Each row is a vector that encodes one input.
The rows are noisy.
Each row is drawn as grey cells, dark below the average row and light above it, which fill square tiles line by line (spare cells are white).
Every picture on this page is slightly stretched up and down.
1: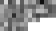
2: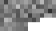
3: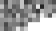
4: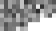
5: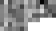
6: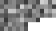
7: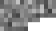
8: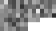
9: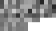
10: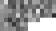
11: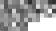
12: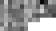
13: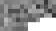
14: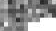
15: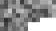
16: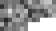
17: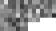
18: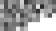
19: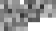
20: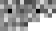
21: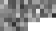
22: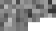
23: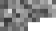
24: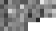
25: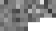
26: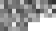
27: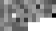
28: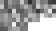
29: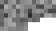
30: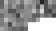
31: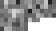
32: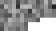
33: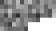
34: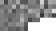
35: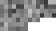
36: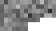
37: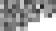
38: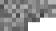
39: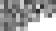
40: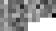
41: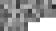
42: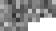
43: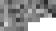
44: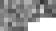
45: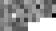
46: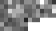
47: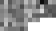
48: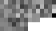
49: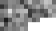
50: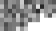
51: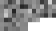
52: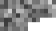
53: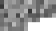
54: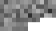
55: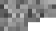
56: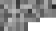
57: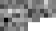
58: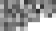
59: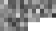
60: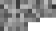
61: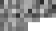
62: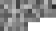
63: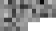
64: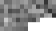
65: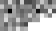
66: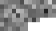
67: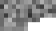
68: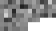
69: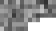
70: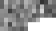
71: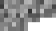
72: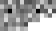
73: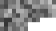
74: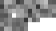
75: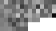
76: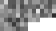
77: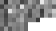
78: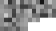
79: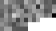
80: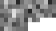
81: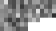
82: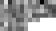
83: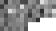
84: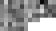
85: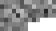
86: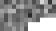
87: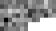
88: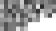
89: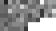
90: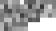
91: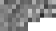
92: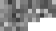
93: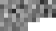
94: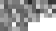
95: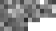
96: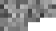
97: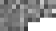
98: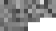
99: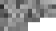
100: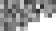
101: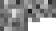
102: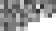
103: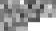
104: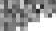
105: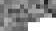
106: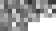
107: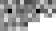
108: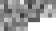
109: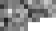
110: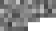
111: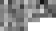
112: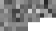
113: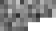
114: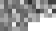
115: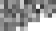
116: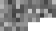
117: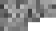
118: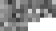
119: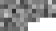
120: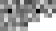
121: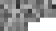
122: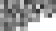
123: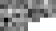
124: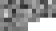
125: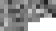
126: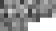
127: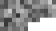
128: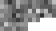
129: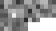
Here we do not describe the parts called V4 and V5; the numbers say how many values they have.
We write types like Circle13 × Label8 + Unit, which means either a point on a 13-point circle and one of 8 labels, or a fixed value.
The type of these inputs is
Bool × Line6 × V5 + V4.
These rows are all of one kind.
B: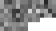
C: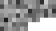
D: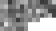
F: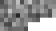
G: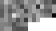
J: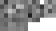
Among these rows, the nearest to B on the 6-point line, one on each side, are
D and G.
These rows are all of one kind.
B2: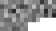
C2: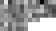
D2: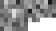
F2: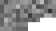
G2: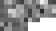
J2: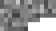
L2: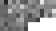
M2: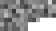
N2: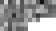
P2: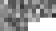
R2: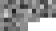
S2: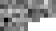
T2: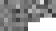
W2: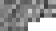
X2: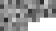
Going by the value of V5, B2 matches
M2, R2, S2 and X2.
